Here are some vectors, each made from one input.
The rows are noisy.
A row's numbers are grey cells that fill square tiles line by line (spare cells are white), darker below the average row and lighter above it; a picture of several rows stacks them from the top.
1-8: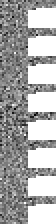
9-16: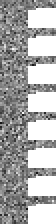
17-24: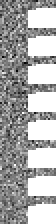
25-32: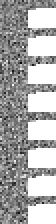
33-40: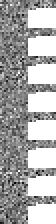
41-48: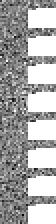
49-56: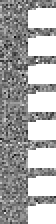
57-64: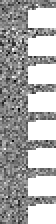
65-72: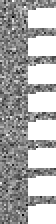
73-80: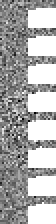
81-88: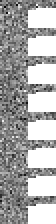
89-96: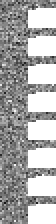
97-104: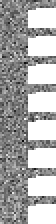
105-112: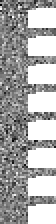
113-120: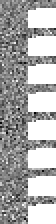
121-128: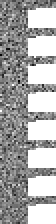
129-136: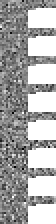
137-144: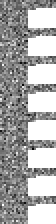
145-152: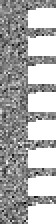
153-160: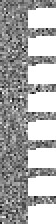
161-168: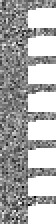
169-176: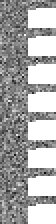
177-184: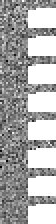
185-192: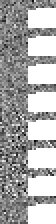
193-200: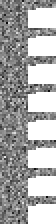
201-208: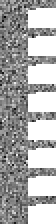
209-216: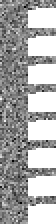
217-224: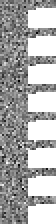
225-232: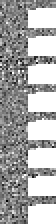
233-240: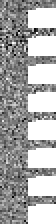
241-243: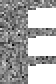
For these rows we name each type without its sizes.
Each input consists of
a point on a circle and a true/false value, together with either a label, or a node of a tree.
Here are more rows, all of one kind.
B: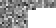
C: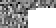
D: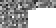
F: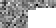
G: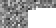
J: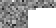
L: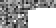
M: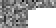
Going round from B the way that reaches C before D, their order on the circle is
B, F, J, L, M, C, D, G.
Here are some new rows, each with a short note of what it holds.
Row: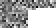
a point on a circle, a node of a tree and a true/false value
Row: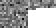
a point on a circle, a node of a tree and a true/false value
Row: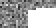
a point on a circle, a label and a true/false value
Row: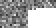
a point on a circle, a label and a true/false value
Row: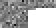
a point on a circle, a node of a tree and a true/false value
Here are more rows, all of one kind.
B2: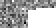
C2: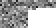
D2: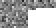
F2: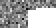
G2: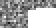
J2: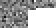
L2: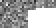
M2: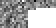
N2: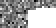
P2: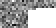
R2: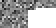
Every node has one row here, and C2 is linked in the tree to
J2.
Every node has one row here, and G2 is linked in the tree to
P2.
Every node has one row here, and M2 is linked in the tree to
B2.
